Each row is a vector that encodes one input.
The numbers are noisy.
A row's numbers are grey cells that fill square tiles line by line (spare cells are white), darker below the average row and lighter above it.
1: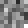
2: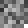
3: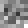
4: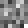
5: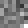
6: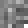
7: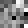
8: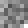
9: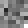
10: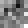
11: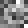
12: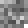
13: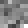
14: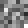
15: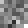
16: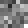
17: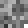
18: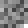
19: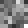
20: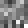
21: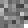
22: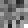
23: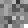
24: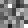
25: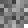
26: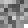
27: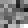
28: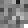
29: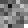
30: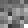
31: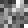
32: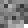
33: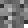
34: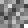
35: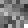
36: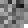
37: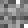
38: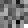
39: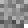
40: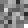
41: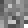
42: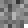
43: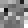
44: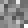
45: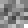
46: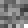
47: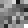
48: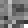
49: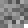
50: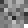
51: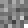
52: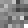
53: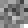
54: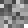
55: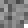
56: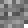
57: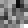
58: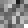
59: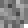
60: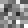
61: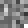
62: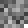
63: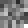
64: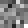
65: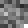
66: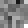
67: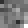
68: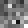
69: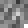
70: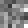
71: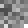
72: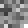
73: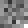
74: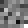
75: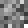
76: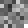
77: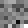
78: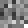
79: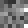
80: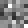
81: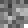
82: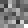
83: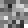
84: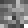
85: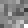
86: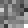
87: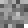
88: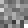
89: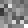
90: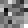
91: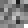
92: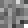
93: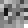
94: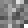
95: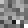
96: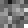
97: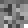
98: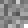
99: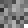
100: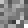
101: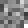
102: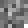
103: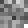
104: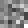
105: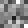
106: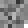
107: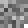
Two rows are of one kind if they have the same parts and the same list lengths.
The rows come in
2 kinds.
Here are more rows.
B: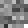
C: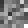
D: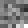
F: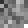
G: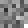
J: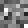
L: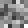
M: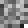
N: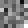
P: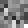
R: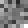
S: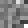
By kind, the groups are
B, D, G, N, R, S
C, F, J, L, M, P

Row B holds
one of 5 labels and one of 11 labels.
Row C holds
one of 5 labels and a point on a 9-point line.
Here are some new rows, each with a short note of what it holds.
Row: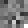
one of 5 labels and a point on a 9-point line
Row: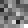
one of 5 labels and a point on a 9-point line
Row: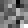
one of 5 labels and a point on a 9-point line
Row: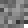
one of 5 labels and a point on a 9-point line
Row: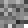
one of 5 labels and one of 11 labels
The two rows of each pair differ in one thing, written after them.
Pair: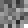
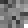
the label
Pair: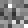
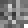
the label
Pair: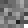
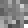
the place on the 9-point line
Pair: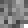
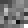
the place on the 9-point line
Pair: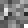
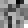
the place on the 9-point line
